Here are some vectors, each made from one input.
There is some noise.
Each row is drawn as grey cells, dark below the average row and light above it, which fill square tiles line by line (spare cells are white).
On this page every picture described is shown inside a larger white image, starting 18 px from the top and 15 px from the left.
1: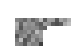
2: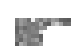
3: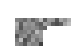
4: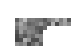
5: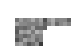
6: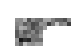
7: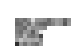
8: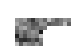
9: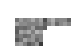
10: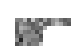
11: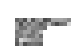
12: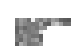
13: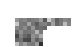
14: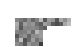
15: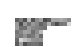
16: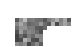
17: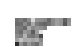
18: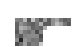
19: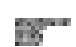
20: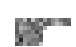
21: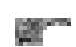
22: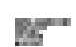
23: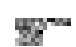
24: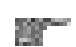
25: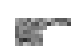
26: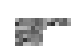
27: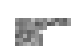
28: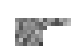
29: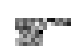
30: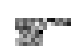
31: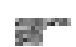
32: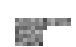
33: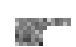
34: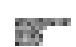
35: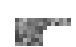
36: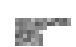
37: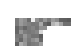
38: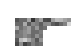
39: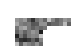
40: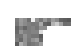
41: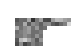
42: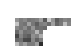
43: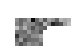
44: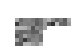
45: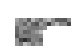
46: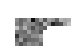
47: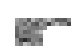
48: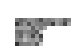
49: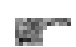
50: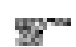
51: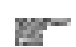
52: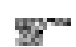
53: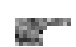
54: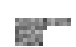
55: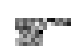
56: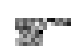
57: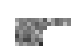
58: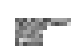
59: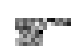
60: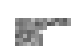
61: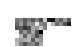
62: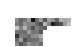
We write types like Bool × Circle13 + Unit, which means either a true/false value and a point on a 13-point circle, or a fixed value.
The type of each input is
Bool × Bool × Bool × Bool + Unit.
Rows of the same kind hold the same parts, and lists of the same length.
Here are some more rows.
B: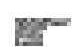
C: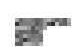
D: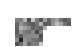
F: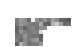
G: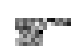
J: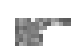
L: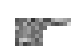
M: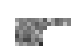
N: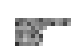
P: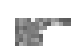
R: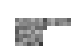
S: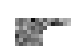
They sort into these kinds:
B, C, D, F, J, L, M, N, P, R, S
G

